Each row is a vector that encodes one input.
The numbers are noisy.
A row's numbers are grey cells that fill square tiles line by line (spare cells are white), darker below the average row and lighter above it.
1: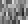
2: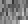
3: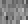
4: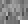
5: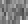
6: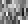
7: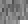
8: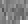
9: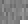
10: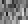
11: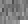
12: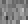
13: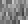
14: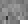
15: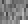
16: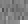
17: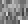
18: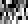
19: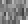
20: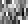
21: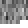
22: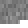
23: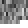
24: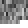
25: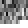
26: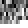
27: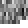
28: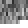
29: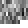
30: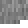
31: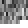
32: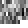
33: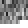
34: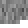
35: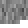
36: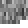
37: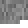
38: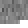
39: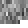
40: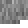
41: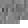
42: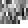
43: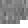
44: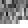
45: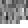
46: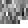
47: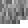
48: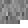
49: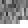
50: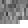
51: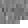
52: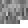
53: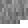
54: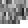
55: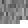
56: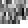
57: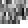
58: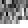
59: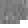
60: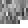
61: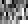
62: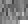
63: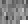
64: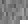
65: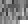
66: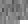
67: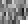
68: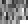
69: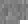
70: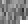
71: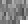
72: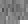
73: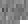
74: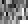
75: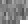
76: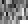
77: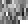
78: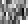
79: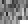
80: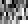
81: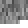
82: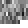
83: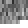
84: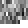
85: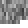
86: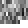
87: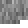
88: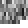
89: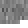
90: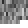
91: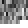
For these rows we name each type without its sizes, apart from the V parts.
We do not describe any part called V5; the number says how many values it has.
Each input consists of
a point on a line and a true/false value, together with a list of values of V5.
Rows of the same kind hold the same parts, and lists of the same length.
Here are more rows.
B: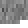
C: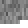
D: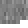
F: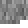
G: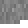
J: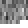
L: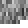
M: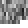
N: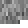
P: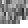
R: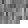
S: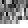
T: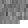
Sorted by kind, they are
B, F, R, T
C, L, M
D, G, J, N, P, S

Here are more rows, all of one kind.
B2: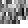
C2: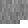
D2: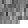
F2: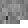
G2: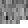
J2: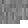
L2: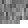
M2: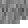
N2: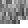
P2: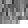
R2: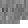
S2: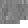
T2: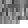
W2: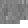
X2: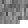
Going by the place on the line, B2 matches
C2, J2, L2 and N2.
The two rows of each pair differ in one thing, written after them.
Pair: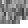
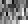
the value of V5 in item 2 of the list
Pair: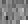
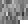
the value of V5 in item 1 of the list
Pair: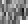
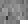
the place on the line
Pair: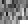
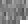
the value of V5 in item 2 of the list
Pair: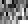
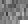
the value of V5 in item 1 of the list
